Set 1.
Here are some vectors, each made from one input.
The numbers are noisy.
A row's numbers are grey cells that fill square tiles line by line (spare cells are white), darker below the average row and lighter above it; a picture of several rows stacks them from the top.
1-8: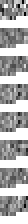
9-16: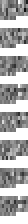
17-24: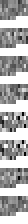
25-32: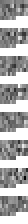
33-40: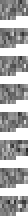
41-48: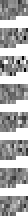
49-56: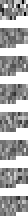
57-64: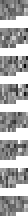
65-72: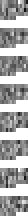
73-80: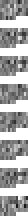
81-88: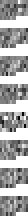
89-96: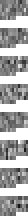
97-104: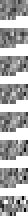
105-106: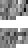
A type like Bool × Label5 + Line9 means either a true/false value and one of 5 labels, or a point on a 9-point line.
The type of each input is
List2(Line7).
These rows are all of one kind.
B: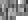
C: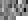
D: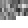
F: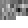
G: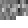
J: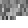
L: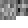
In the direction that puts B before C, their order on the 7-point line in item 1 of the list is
B, C, J, G, L, F, D.
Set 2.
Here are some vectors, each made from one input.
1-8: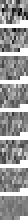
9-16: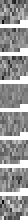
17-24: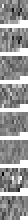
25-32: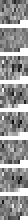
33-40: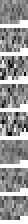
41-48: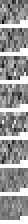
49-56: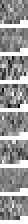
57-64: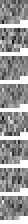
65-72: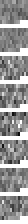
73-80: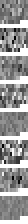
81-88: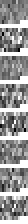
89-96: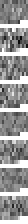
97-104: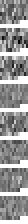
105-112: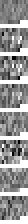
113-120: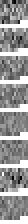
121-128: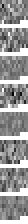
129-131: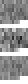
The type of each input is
List2(Line5).
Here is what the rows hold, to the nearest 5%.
All of them are lists of up to two points on a 5-point line: about 5% are empty, 45% hold one and 55% two.
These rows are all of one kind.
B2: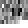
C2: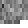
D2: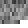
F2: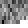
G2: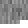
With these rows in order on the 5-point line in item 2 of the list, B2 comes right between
C2 and G2.
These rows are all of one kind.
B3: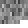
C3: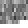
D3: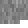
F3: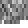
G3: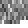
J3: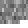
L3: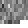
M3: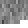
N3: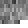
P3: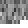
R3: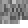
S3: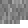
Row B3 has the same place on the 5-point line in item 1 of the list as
J3 and M3.
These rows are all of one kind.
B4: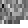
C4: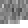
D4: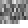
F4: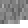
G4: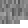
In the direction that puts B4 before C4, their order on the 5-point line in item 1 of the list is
D4, B4, F4, C4, G4.
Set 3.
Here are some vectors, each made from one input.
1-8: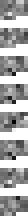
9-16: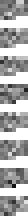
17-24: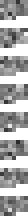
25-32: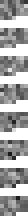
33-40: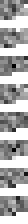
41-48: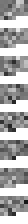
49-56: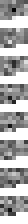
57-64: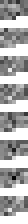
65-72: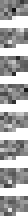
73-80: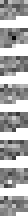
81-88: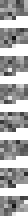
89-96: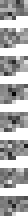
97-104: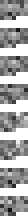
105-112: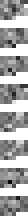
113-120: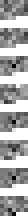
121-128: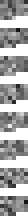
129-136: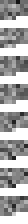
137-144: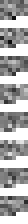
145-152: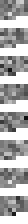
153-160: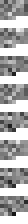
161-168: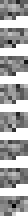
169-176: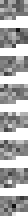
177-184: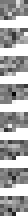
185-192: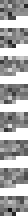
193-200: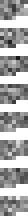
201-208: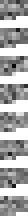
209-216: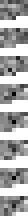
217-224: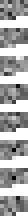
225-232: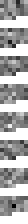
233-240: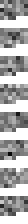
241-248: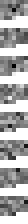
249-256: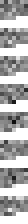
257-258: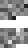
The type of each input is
Bool × Bool × Bool × Line15.
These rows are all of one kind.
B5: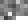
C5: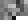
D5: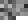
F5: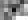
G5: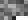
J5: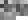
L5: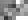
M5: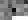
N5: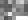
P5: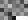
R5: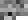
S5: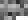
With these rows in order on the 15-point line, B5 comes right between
F5 and L5.
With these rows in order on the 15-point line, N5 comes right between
J5 and L5.
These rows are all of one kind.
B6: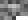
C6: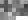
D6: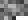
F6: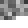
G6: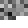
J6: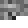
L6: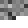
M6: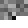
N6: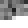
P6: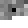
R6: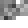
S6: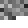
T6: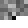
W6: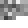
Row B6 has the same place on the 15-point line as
D6, J6, M6 and T6.
